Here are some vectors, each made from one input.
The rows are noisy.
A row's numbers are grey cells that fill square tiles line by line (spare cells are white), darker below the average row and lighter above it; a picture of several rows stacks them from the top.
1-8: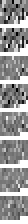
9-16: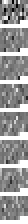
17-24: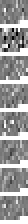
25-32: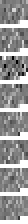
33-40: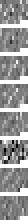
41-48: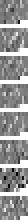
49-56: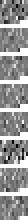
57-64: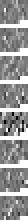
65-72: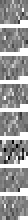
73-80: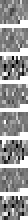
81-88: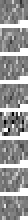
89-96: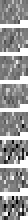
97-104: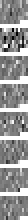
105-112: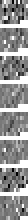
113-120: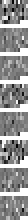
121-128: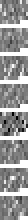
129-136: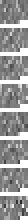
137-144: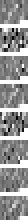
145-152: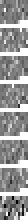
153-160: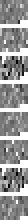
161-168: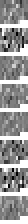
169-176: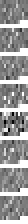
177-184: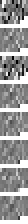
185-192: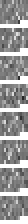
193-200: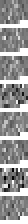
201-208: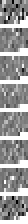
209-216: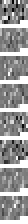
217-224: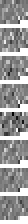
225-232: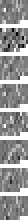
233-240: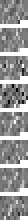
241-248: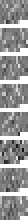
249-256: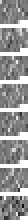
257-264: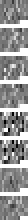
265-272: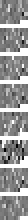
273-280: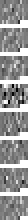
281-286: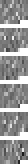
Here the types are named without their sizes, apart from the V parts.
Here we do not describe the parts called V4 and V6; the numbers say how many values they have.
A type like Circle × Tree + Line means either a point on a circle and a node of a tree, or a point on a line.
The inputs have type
(Line + Tree) × V4 + V6.
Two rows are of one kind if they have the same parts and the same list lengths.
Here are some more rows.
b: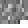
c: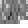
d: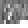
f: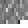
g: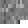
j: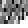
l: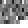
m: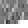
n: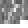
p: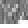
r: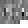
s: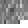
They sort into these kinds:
b, c, f, g, r, s
d, m, n, p
j, l

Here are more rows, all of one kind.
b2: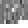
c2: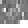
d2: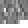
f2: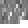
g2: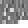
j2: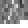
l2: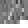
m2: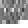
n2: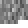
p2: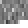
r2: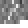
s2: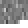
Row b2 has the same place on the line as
j2 and r2.
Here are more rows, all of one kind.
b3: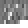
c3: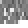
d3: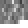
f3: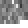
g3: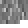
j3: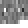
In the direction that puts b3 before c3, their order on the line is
d3, f3, b3, g3, c3, j3.
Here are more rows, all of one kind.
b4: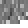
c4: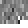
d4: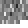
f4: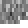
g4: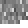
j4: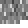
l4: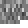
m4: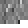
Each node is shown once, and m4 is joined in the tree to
j4.
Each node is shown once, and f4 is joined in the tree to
g4 and l4.
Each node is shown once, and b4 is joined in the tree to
c4.
